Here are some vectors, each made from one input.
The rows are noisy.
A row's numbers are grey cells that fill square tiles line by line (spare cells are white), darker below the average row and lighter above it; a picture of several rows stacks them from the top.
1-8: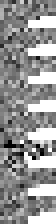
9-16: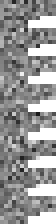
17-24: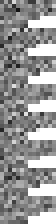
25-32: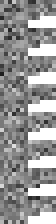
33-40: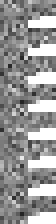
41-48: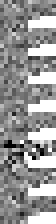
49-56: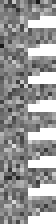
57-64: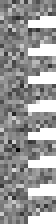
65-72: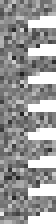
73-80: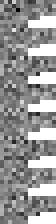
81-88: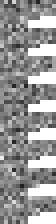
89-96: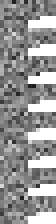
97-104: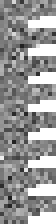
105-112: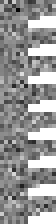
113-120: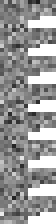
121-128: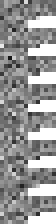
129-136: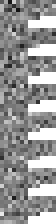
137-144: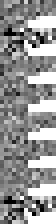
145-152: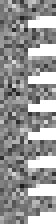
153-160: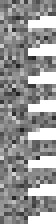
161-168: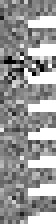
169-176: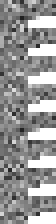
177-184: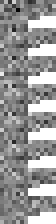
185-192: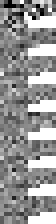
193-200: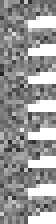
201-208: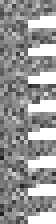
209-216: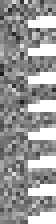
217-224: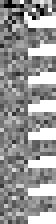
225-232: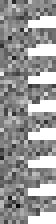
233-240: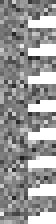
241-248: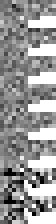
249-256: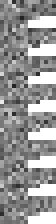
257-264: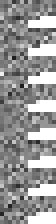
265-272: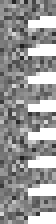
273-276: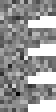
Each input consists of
a list of up to two points on an 11-point line.
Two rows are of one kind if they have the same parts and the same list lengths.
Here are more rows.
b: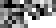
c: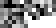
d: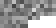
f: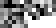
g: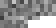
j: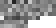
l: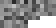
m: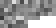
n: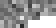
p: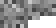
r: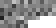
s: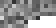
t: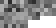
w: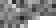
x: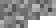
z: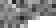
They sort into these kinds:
b, c, f
d, g, m, n, r, t, x
j, l, p, s, w, z

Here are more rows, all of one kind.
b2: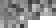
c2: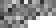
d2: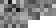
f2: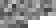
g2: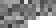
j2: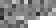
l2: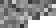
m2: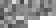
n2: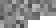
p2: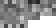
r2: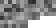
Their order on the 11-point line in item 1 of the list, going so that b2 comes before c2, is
r2, d2, l2, p2, b2, n2, f2, m2, j2, g2, c2.
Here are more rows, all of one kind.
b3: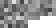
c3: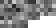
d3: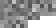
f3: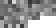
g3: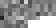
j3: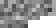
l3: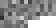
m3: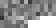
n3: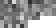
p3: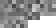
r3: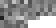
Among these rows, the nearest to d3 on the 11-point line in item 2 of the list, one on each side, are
l3 and p3.
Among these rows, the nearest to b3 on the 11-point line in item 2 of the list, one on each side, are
c3 and j3.
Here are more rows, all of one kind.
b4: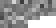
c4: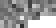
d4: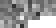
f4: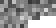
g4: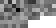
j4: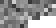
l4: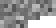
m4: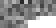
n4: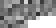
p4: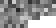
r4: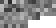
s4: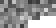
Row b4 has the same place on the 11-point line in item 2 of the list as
f4, r4 and s4.
